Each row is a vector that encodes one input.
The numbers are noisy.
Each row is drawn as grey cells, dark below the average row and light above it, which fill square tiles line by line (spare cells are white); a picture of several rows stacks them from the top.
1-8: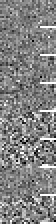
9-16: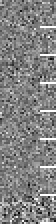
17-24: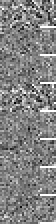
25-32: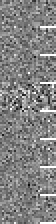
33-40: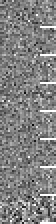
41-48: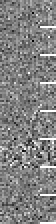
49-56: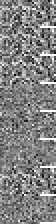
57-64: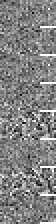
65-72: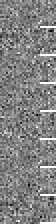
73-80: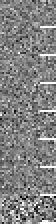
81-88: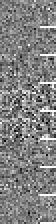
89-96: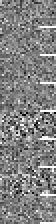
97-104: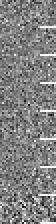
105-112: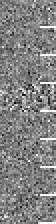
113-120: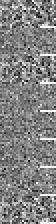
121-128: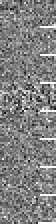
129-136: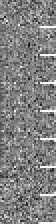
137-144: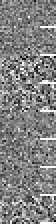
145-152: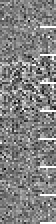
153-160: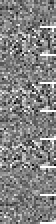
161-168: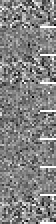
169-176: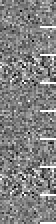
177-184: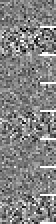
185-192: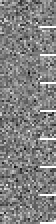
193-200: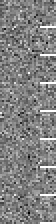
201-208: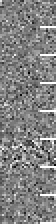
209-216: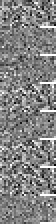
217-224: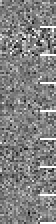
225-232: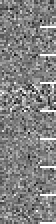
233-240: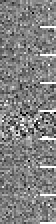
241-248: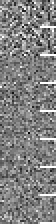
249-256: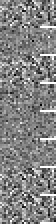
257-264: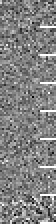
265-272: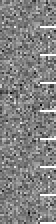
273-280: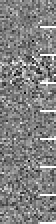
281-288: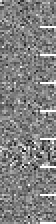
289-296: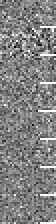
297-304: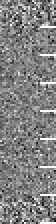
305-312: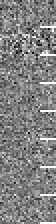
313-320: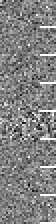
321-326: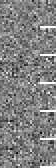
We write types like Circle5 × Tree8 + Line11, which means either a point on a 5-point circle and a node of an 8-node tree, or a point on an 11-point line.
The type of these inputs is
Line3 × Line6 + List2(Line15).
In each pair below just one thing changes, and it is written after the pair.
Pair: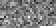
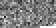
the place on the 15-point line in item 1 of the list
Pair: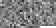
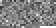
the place on the 15-point line in item 2 of the list
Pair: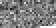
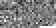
the place on the 15-point line in item 2 of the list
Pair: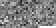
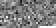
the place on the 15-point line in item 1 of the list
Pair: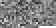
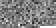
the place on the 15-point line in item 2 of the list
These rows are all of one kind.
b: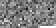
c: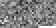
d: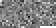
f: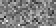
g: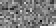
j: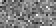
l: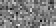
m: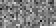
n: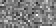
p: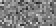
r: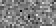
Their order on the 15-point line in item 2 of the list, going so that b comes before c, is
m, f, j, d, g, l, b, r, n, c, p.
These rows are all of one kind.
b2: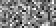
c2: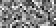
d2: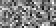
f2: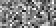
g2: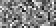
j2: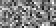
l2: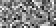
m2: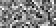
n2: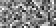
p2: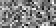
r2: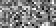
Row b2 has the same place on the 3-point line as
f2 and r2.
